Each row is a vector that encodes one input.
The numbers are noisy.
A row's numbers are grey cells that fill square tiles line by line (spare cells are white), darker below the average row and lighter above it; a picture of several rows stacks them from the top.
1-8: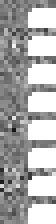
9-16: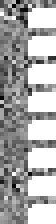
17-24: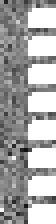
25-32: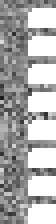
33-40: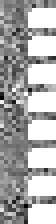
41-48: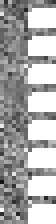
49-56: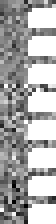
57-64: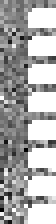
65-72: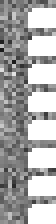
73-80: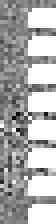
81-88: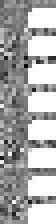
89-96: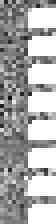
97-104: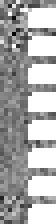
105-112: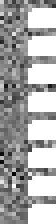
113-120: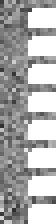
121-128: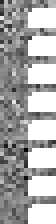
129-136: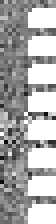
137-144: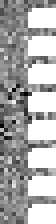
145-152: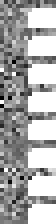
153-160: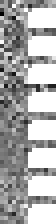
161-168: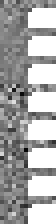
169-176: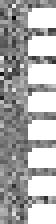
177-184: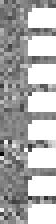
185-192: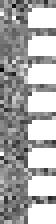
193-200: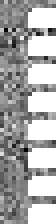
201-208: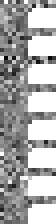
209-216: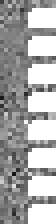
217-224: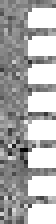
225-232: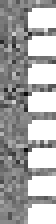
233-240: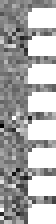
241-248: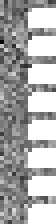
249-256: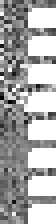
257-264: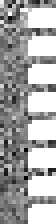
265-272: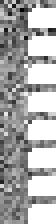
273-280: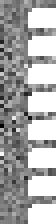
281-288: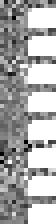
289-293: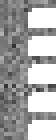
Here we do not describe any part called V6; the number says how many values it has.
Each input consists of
a true/false value, together with either a point on a 7-point line, or a value of V6.
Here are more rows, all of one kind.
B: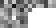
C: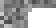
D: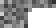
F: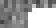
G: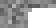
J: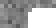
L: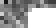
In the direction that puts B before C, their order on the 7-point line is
J, L, G, B, D, F, C.
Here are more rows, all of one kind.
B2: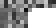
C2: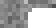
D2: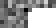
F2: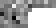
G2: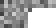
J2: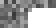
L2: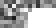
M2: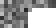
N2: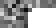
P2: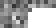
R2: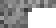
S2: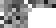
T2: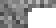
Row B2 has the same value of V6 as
G2, N2, R2 and T2.
